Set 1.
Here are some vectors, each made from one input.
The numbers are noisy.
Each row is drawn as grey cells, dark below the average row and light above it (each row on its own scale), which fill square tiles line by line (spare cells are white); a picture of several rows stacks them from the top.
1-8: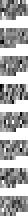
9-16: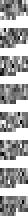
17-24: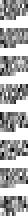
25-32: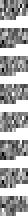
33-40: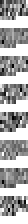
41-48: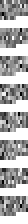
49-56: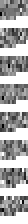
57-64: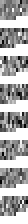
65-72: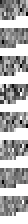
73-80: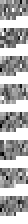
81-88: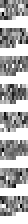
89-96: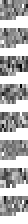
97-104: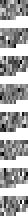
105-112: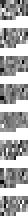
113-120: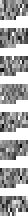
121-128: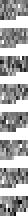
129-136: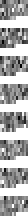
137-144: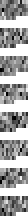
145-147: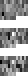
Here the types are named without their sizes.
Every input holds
either a point on a circle and a true/false value, or a fixed value.
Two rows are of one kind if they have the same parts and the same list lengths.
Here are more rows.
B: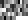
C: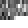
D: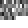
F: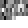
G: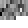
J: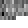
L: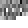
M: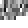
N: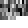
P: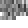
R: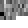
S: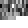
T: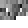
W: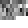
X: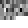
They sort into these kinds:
B, C, D, F, G, J, L, M, P, R, T, W, X
N, S

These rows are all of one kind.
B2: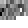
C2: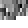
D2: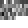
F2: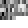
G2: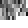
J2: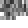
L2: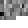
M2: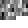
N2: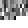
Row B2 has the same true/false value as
C2, J2 and N2.
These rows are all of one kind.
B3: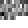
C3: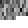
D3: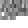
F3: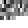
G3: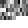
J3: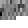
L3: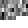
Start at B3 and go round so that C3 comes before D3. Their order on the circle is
B3, J3, C3, D3, G3, L3, F3.
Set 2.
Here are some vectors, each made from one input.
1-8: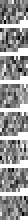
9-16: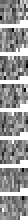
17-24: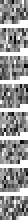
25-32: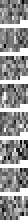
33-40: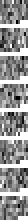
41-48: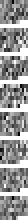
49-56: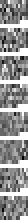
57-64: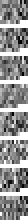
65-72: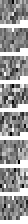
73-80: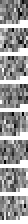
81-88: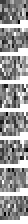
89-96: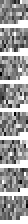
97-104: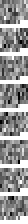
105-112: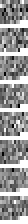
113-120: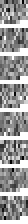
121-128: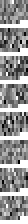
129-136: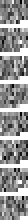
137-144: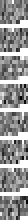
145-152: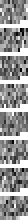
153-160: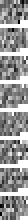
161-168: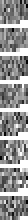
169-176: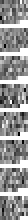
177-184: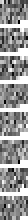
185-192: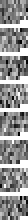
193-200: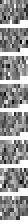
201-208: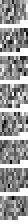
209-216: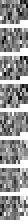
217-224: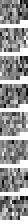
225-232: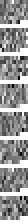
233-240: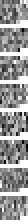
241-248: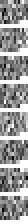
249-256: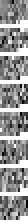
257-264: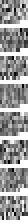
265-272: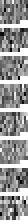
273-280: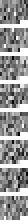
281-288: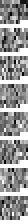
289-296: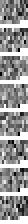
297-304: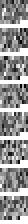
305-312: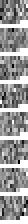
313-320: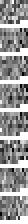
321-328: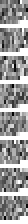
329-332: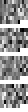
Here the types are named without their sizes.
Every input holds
a list of points on a circle.
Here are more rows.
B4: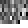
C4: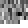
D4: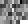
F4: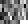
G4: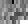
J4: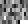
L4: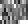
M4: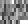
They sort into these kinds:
B4, F4
C4, D4, G4, J4
L4, M4

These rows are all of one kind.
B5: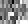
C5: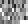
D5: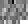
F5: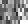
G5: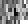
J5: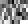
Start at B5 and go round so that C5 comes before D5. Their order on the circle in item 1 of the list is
B5, G5, C5, J5, D5, F5.
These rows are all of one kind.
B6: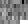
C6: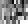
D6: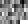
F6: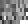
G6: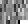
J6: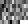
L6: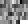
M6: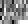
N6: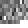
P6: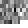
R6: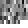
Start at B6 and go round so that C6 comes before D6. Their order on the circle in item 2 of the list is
B6, F6, N6, J6, R6, M6, L6, G6, P6, C6, D6.
